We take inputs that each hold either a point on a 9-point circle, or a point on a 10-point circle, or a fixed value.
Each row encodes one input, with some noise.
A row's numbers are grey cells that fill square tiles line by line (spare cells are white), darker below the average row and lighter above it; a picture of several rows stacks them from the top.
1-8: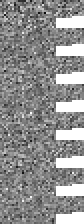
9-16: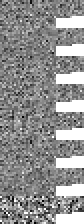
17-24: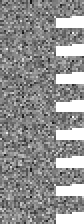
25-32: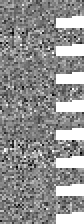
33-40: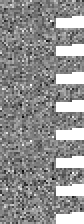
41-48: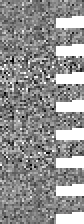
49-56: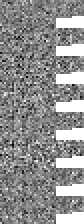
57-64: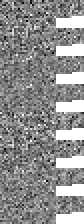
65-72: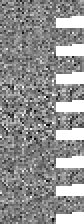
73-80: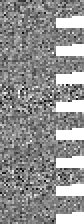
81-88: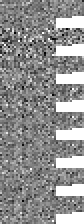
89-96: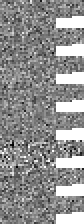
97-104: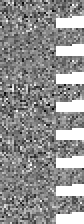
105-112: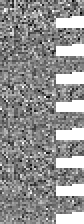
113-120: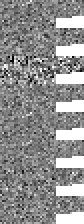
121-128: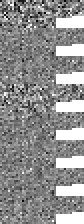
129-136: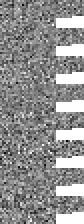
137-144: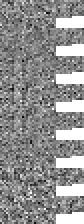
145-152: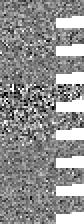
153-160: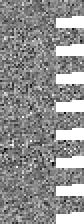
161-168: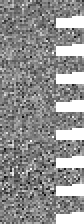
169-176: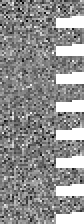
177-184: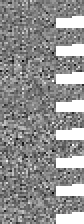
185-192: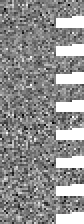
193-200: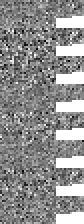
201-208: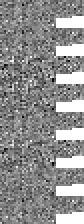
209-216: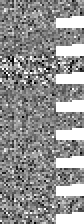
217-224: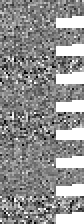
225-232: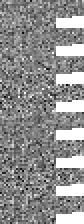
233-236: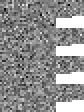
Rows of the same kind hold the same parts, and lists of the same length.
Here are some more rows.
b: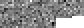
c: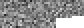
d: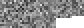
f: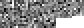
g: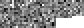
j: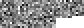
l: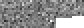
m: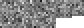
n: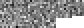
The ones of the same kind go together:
b, f, g, l, m
c, d, n
j

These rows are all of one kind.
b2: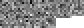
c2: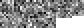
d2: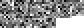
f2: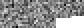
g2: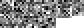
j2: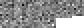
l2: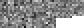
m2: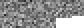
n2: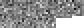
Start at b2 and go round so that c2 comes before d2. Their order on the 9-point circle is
b2, n2, j2, l2, c2, m2, f2, g2, d2.
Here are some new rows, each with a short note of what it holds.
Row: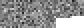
a point on a 9-point circle
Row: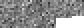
a point on a 10-point circle
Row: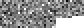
a fixed value
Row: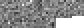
a point on a 10-point circle
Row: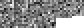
a point on a 10-point circle
